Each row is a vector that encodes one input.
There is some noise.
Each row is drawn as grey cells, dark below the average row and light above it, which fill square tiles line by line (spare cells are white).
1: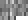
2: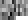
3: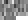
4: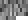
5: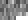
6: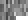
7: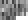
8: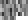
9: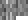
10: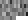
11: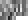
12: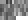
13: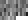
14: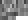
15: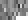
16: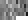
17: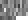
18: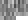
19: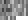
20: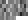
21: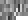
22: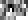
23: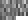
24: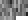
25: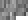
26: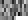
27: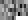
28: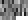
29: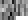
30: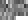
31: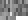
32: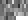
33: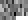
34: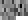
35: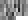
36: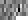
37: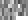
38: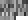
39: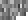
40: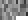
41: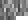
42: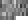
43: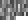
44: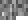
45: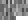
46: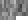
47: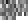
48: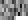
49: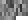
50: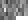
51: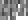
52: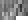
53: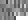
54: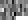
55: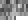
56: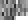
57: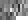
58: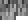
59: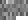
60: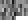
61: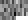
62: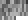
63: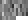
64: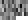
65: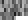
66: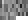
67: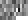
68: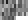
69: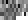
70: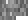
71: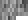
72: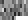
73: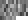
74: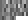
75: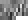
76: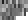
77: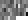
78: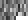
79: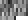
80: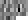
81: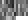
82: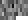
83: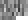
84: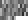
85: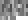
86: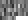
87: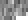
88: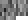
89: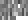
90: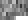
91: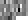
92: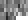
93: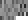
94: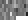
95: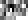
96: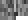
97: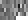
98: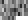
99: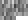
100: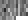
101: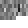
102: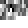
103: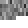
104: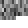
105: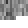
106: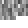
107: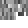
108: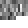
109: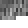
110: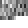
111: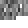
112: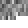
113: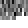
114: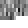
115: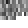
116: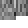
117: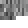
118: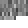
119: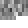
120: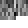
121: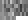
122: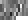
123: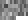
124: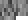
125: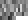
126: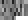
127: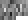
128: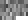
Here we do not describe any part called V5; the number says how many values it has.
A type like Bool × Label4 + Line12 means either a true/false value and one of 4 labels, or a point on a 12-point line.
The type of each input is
List2(Bool × V5 + Line4).
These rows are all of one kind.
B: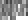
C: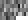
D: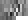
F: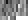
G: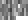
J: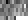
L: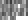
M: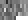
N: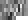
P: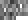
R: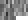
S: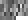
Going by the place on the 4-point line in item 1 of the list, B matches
F, G, J and L.
